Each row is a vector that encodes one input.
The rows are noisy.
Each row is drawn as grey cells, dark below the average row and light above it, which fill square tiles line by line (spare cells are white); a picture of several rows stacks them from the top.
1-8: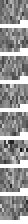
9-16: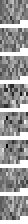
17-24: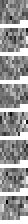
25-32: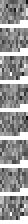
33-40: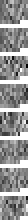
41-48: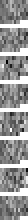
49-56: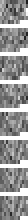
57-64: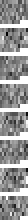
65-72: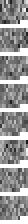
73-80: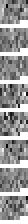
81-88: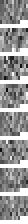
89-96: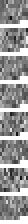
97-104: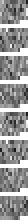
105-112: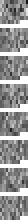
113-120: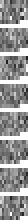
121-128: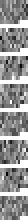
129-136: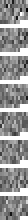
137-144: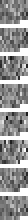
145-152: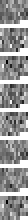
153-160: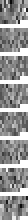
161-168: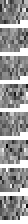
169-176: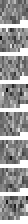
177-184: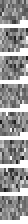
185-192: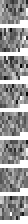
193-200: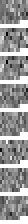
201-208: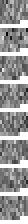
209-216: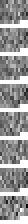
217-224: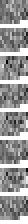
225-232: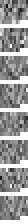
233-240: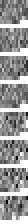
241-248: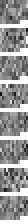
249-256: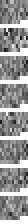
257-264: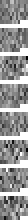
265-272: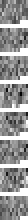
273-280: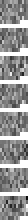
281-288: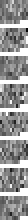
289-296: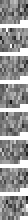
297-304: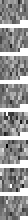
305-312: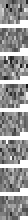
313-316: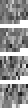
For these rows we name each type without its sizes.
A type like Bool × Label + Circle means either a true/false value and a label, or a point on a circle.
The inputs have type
Bool × Bool × Bool + Line.
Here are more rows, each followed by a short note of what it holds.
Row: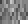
three true/false values
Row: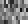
a point on a line
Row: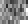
a point on a line
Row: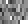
a point on a line
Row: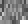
three true/false values
